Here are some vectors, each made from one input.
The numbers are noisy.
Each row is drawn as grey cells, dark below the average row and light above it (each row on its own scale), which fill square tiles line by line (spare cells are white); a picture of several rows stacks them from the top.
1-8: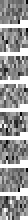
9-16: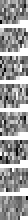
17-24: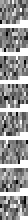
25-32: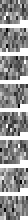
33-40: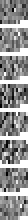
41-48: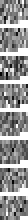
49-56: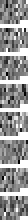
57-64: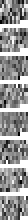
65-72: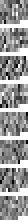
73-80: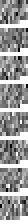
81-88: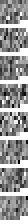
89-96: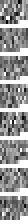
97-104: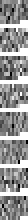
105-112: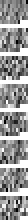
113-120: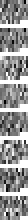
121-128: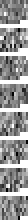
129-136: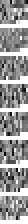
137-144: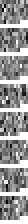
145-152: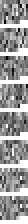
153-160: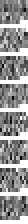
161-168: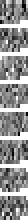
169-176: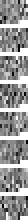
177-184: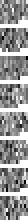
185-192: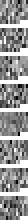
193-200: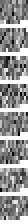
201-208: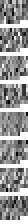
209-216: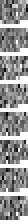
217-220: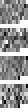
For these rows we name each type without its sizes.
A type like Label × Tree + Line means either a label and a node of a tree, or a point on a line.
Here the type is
(Circle + Line) × Line.
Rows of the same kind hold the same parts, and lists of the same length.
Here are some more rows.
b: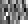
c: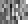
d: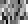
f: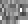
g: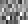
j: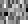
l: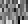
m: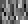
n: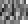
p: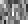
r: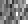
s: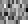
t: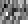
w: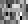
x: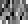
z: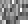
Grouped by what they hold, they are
b, f, m, n, t, x, z
c, d, g, j, l, p, r, s, w

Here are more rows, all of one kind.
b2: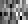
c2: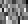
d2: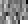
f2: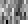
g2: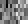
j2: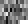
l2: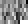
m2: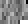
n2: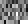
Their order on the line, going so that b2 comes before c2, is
f2, l2, m2, d2, b2, c2, n2, g2, j2.
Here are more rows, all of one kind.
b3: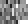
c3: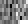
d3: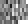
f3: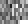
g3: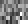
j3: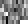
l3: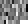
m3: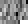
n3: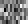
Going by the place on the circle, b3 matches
c3 and d3.
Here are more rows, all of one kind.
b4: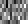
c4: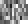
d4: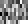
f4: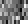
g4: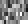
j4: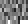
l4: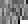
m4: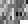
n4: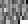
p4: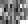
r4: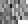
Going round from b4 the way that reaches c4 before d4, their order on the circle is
b4, r4, c4, g4, d4, j4, n4, l4, m4, f4, p4.
